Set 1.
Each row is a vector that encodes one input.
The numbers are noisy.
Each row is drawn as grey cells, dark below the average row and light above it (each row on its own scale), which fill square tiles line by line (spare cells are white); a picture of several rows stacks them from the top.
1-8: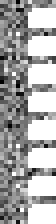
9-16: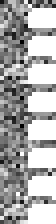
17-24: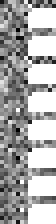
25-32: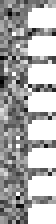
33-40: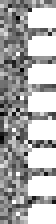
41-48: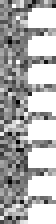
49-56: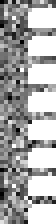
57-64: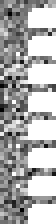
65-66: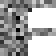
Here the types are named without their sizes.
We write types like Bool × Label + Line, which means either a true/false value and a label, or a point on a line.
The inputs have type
Label.
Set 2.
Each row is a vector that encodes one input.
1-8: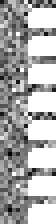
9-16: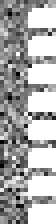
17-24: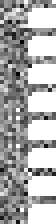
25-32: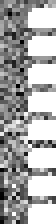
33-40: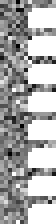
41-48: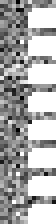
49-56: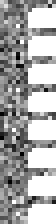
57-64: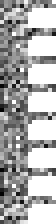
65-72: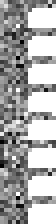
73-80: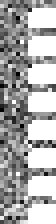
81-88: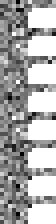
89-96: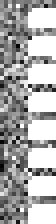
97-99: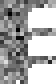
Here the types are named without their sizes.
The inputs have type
Label.
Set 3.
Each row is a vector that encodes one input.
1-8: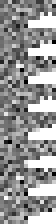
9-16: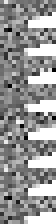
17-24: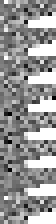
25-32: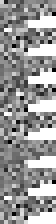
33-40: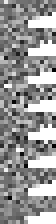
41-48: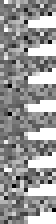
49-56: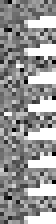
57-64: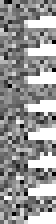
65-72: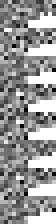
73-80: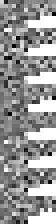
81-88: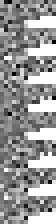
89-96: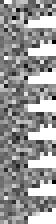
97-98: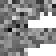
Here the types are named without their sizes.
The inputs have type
Line.
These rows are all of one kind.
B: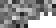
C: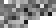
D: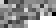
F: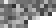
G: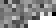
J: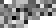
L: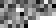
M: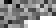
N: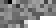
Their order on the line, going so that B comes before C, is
N, M, D, G, B, L, F, C, J.
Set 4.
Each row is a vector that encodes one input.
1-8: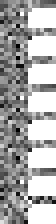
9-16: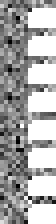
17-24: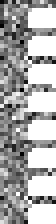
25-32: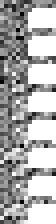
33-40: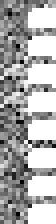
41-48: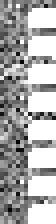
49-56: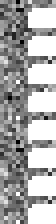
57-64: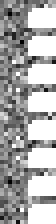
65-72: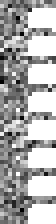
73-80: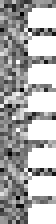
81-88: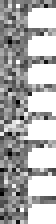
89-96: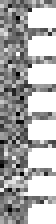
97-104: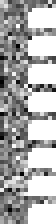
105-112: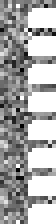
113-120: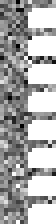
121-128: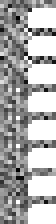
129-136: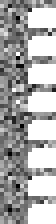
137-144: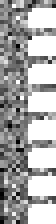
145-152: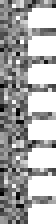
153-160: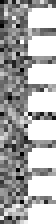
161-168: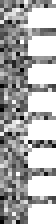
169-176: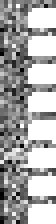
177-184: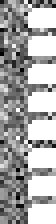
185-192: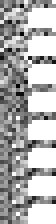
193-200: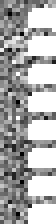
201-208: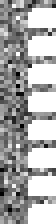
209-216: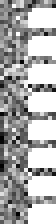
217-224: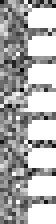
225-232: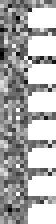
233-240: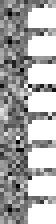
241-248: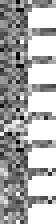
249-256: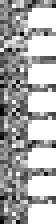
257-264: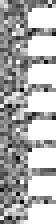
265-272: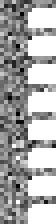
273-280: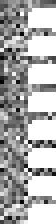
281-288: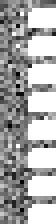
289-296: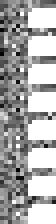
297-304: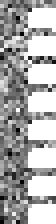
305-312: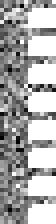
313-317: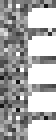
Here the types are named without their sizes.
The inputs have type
Label.
